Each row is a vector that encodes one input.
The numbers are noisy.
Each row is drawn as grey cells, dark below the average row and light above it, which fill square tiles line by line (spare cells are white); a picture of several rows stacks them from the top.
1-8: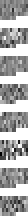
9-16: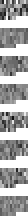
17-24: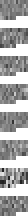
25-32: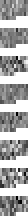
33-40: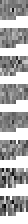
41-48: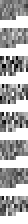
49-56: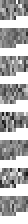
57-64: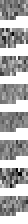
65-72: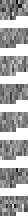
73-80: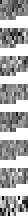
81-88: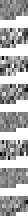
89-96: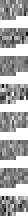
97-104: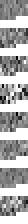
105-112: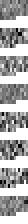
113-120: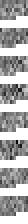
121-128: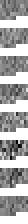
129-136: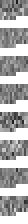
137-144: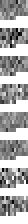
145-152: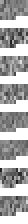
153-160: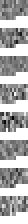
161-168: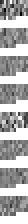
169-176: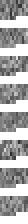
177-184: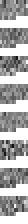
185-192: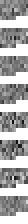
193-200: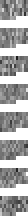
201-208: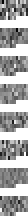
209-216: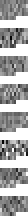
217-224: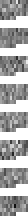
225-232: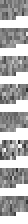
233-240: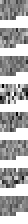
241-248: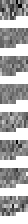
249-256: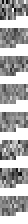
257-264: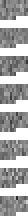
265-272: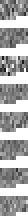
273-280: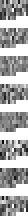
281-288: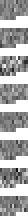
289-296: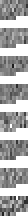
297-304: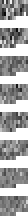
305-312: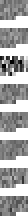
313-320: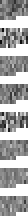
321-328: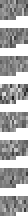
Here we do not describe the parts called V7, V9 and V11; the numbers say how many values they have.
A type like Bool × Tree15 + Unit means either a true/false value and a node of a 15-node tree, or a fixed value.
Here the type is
(Bool × V11 + Label5) × (Circle10 + V9) + V7.
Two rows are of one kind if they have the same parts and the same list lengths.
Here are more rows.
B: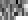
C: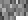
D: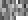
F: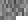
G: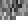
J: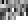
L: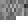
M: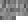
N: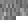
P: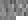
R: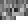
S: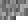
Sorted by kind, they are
B, D, F, M, S
C, R
G, L, N
J
P

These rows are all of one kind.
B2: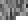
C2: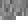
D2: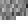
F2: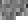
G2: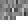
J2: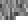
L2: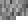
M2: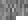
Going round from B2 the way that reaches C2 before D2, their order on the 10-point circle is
B2, G2, J2, M2, F2, C2, L2, D2.
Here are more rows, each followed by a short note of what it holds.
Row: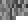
a point on a 10-point circle and one of 5 labels
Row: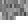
one of 5 labels and a value of V9
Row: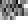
a true/false value, a value of V9 and a value of V11
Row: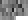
a point on a 10-point circle, a true/false value and a value of V11
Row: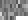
one of 5 labels and a value of V9
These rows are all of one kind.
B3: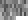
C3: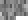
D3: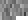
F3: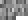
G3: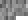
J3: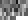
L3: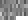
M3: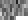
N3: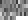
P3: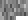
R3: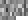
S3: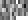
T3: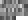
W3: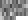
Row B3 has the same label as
J3, L3, M3 and N3.
